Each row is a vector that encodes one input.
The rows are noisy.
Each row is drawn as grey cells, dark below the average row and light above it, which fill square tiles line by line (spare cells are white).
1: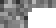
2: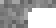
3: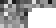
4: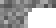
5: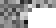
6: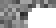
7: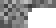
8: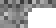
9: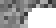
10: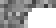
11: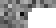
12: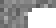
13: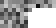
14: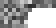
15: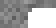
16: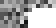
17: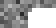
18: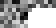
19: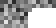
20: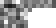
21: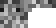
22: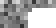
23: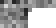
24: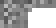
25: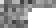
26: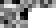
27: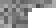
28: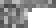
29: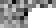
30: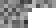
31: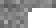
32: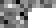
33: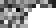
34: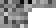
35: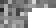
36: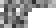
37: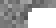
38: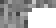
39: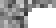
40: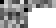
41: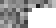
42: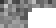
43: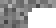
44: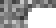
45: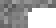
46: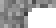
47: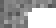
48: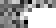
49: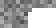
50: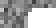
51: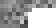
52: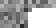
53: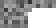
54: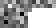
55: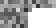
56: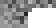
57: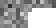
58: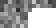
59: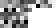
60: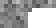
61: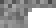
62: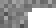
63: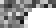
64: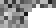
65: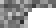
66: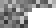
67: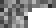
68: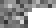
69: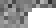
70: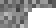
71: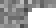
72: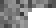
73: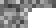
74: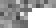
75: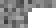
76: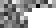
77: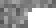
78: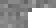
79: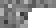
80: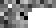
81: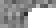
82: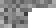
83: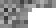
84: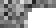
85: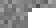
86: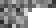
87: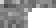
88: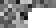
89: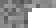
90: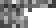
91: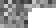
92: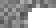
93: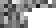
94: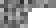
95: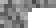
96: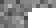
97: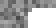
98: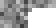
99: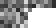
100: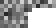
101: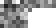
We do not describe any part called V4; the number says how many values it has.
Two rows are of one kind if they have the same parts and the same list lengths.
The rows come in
3 kinds.
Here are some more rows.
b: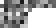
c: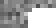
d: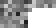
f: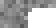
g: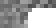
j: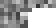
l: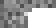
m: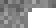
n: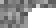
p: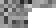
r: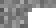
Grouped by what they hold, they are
b, g, l
c, j, m
d, f, n, p, r

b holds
one of 5 labels and a true/false value.
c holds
a point on a 5-point line and a true/false value.
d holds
a value of V4.
